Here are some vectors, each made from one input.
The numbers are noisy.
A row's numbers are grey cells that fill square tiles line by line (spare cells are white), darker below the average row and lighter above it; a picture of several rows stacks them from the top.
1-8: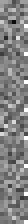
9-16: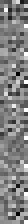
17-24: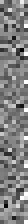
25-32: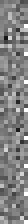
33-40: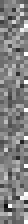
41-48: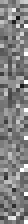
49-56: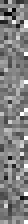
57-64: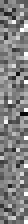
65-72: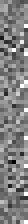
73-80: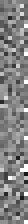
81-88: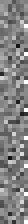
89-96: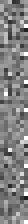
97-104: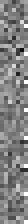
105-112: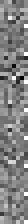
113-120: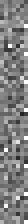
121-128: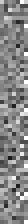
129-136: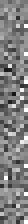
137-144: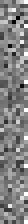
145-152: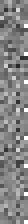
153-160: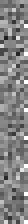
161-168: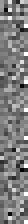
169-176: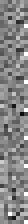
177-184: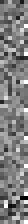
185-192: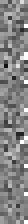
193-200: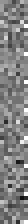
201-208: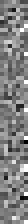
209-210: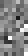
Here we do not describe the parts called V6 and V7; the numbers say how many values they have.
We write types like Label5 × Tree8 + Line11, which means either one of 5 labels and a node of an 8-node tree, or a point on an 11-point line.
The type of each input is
Bool × Line8 + (Tree8 + V7) × V6.
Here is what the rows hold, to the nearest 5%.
About 40% of them hold a point on an 8-point line and a true/false value. The rest hold a value of V6, together with either a node of an 8-node tree, or a value of V7.
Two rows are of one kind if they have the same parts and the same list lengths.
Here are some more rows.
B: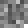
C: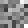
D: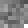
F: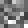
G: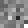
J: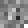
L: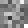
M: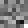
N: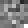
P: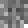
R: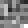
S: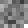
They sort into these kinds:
B, D, P, R, S
C, F, L, M
G, J, N

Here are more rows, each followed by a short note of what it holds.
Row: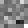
a point on an 8-point line and a true/false value
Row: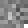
a value of V6 and a value of V7
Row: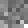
a node of an 8-node tree and a value of V6
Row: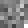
a point on an 8-point line and a true/false value
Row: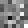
a point on an 8-point line and a true/false value
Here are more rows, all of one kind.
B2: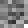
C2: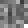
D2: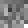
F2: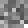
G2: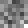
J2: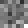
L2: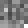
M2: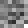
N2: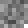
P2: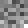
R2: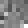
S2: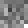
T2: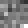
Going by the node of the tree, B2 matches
D2, G2, M2 and S2.
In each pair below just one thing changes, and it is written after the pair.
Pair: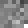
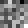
the value of V7
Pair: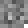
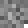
the value of V6
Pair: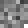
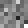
the value of V6
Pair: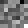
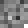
the value of V6
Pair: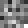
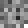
the value of V6
